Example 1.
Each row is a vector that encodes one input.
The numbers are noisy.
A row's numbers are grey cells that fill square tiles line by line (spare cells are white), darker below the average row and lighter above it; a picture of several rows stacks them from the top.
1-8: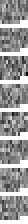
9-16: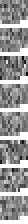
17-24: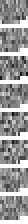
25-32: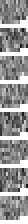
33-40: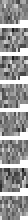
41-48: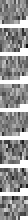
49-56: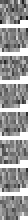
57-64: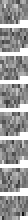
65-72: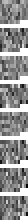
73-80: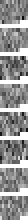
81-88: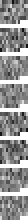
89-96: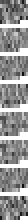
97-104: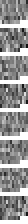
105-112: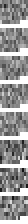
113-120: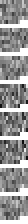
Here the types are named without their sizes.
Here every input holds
either four true/false values, or a list of points on a line.
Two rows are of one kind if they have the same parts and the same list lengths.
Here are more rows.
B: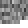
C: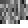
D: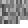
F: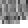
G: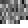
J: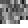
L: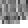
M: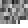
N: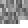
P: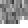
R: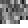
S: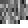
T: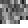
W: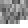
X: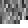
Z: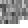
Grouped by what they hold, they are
B, D, F, L, N, P, W, Z
C, G, J, R, S, T
M
X

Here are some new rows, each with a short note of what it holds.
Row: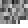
the empty list
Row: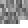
four true/false values
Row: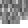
four true/false values
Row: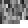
a list of two items
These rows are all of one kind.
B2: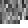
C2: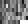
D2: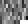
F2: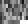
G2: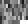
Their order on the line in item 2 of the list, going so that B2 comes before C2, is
D2, G2, B2, F2, C2.
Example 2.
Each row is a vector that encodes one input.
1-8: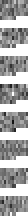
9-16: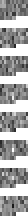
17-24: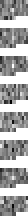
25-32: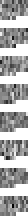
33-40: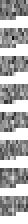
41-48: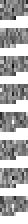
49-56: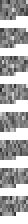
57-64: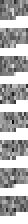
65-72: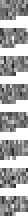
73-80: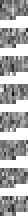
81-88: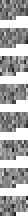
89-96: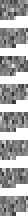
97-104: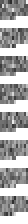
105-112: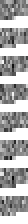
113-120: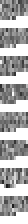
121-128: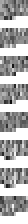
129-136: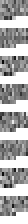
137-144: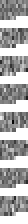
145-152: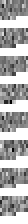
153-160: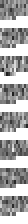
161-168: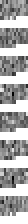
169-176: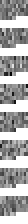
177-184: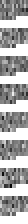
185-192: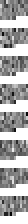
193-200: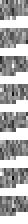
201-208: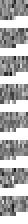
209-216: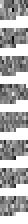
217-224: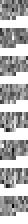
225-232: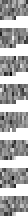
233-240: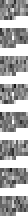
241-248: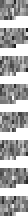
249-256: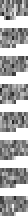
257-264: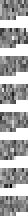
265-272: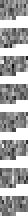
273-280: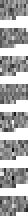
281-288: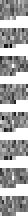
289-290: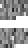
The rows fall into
4 kinds.
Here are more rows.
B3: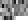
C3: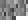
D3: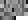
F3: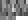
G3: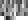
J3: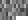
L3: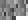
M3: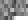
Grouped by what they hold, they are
B3, C3, L3
D3, F3, J3
G3
M3

